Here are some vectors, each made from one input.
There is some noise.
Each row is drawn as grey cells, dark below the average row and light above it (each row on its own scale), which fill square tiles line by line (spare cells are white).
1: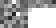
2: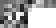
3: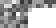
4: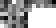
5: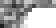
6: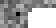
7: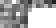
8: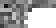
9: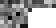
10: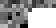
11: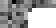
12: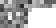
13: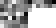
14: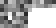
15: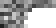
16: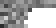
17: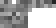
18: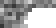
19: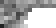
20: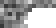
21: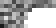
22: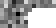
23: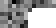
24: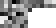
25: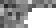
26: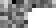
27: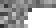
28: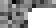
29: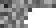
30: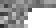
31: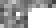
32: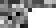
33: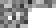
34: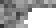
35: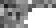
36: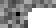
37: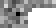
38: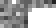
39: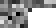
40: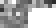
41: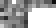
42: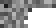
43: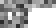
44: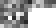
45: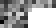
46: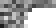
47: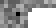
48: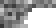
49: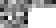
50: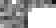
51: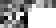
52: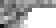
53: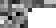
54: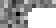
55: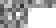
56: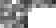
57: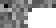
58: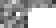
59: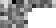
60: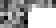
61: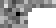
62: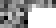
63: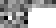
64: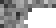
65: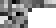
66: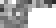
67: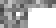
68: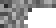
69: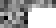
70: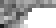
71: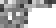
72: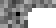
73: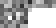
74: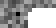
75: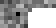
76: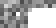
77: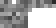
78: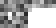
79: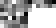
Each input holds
either a point on a 6-point line and a point on an 8-point line, or three true/false values.
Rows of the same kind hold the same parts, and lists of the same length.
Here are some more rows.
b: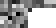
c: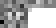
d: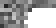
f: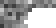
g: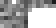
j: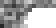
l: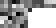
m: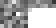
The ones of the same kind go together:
b, d, f, j, l
c, g, m

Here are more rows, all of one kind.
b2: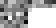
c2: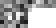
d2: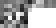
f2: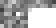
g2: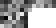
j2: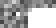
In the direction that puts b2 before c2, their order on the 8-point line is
j2, f2, b2, g2, d2, c2.
